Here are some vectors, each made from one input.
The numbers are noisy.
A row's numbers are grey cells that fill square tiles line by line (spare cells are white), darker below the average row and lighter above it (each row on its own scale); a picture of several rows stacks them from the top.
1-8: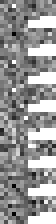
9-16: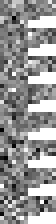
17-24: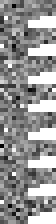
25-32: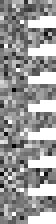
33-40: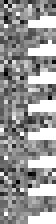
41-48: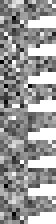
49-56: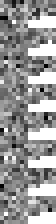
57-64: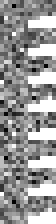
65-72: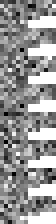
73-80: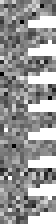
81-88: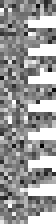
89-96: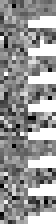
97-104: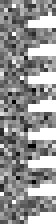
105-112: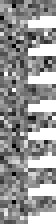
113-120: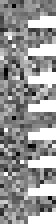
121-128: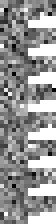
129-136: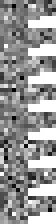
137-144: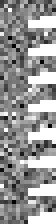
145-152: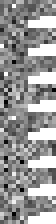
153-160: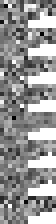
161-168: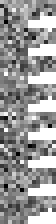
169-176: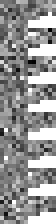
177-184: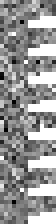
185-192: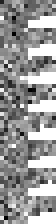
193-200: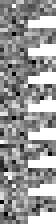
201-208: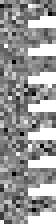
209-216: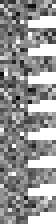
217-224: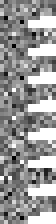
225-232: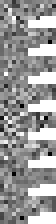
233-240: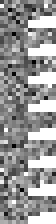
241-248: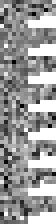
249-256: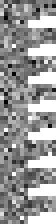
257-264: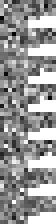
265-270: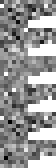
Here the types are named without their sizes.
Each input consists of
a label, together with either a fixed value, or three true/false values.
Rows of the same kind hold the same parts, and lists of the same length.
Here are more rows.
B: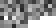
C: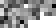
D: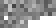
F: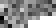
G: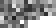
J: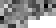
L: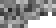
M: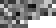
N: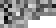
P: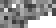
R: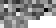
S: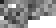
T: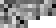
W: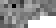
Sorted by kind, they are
B, C, D, F, J, N, R, T, W
G, L, M, P, S

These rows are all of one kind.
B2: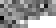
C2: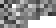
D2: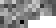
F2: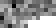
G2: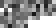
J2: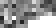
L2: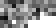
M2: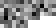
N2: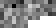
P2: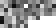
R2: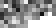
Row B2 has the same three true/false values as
F2, G2 and P2.
